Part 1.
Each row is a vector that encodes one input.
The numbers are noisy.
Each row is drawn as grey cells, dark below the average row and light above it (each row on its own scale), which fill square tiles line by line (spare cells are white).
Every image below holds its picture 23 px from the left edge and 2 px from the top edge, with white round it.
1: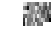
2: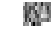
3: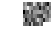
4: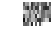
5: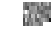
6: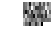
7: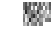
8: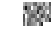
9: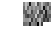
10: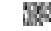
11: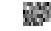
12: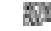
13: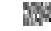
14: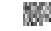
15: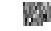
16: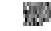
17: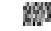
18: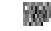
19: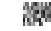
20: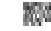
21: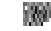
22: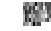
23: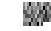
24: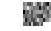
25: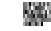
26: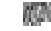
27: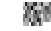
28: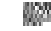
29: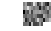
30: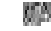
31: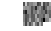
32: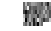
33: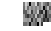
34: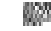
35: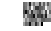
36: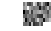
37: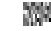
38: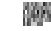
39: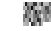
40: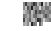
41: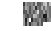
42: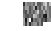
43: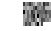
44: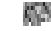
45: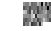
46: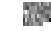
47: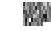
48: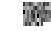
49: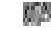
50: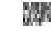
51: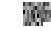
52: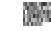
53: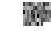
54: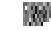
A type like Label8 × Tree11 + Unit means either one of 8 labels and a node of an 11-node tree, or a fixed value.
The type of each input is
(Circle6 + Unit) × Label8.
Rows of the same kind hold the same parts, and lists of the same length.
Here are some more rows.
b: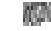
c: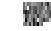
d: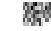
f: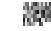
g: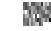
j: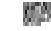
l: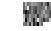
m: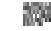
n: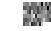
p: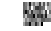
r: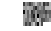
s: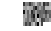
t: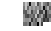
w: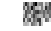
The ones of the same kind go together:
b, d, f, g, j, m, n, w
c, l, p, r, s, t

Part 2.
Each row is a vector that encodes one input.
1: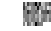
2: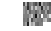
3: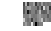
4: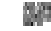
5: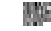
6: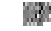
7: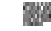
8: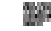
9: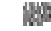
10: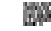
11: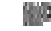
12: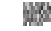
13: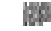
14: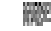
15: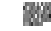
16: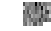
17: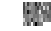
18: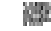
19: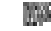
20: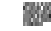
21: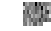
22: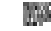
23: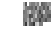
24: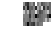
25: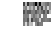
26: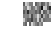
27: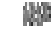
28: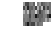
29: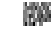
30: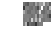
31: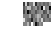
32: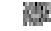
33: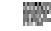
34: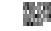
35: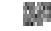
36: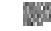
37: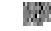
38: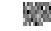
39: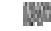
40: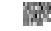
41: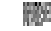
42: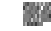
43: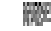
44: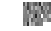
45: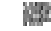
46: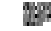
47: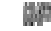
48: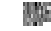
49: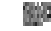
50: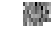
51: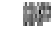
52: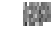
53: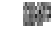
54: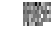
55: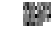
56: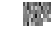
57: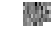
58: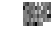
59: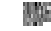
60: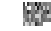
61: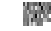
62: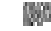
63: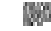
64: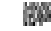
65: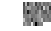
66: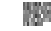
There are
2 kinds of row.
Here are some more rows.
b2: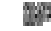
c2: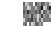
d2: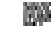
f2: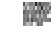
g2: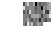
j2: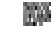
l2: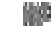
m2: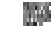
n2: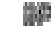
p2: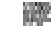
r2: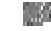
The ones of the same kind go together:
b2, c2, f2, l2, n2, p2, r2
d2, g2, j2, m2

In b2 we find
a point on a 5-point circle and a true/false value.
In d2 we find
a true/false value.
